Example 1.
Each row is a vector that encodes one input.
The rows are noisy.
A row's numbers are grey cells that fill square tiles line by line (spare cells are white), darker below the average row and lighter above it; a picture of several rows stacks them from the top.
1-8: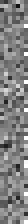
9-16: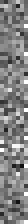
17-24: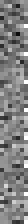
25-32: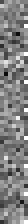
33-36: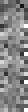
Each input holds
a point on a 7-point line.
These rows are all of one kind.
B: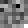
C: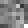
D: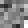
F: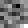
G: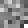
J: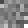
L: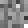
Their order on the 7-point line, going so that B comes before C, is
F, B, J, G, C, L, D.
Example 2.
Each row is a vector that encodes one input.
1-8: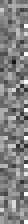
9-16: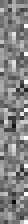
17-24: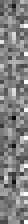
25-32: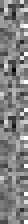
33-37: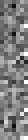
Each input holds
a point on a 6-point line.
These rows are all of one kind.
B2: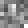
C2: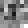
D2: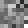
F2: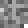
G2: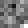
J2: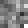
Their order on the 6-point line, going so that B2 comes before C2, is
D2, B2, F2, J2, G2, C2.
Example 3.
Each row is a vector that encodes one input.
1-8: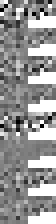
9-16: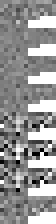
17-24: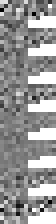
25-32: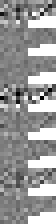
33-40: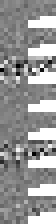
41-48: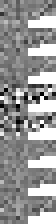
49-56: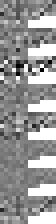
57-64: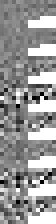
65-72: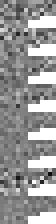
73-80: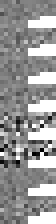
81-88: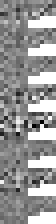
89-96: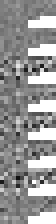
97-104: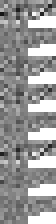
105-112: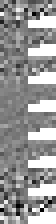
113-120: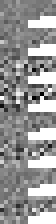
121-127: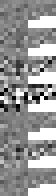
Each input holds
either a fixed value, or four true/false values.
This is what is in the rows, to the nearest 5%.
About 5% of them hold a fixed value. The rest hold four true/false values.
